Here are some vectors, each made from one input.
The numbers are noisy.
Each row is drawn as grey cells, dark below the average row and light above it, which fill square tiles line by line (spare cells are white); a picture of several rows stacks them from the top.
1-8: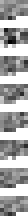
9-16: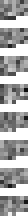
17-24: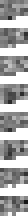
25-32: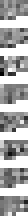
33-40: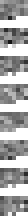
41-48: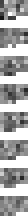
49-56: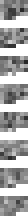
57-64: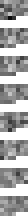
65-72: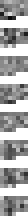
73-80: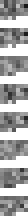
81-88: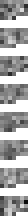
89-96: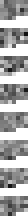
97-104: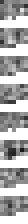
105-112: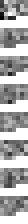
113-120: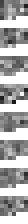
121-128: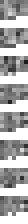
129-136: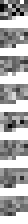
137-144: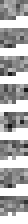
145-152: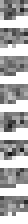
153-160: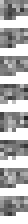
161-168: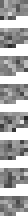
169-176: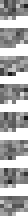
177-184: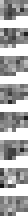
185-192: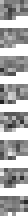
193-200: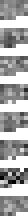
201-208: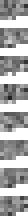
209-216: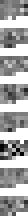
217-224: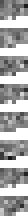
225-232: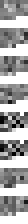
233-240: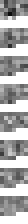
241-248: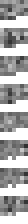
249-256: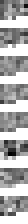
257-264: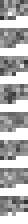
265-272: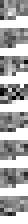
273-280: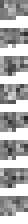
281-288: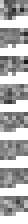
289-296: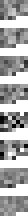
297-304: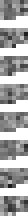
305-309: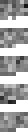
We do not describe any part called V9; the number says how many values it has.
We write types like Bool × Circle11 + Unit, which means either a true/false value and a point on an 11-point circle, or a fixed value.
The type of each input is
List2(Bool × V9).
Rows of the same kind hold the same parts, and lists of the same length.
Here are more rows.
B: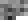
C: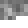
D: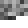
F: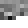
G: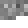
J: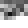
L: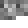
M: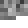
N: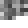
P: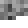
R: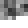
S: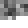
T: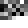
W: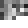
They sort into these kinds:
B, C, D, F, G, J, L, M, N, P
R, S, W
T

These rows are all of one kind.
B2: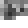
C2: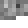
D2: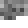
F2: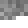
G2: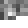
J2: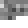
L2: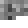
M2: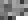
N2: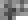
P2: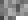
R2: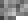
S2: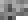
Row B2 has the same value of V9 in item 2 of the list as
D2, P2 and R2.
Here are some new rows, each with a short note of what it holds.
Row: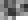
a list of one item
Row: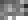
a list of one item
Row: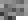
a list of two items
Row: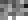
a list of one item
